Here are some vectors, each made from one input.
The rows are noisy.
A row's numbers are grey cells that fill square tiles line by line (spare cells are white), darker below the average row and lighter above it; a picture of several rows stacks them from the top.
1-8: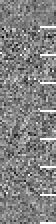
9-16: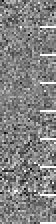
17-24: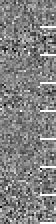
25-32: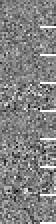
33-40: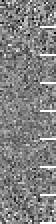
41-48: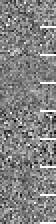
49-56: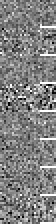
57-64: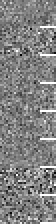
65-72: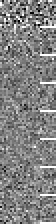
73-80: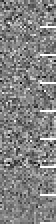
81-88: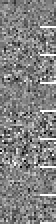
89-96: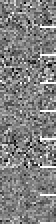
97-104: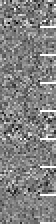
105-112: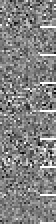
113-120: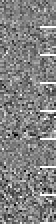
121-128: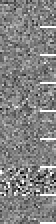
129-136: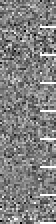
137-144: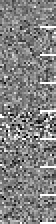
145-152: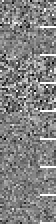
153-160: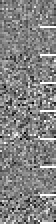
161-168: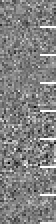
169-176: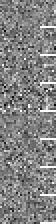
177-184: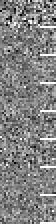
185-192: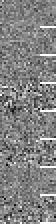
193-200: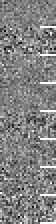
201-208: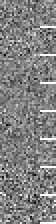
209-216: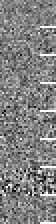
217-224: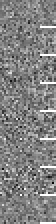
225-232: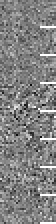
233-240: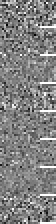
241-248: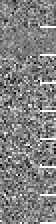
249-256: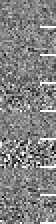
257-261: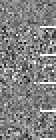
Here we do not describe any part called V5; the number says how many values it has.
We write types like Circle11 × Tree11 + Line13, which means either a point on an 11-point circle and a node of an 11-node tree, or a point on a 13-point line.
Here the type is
List2(Bool × (Line7 + V5)).
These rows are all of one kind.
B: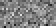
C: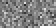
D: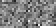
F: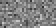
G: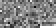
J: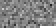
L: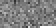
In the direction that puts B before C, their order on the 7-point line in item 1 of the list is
G, J, B, F, C, D, L.
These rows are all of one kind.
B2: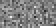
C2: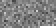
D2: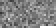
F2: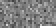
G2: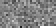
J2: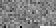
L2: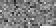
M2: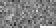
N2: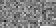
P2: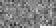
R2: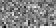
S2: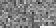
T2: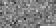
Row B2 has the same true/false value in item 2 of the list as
F2, G2 and L2.
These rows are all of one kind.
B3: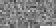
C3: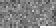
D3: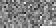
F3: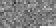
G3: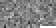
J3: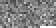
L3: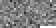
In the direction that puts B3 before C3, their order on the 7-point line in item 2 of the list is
B3, L3, G3, J3, D3, F3, C3.
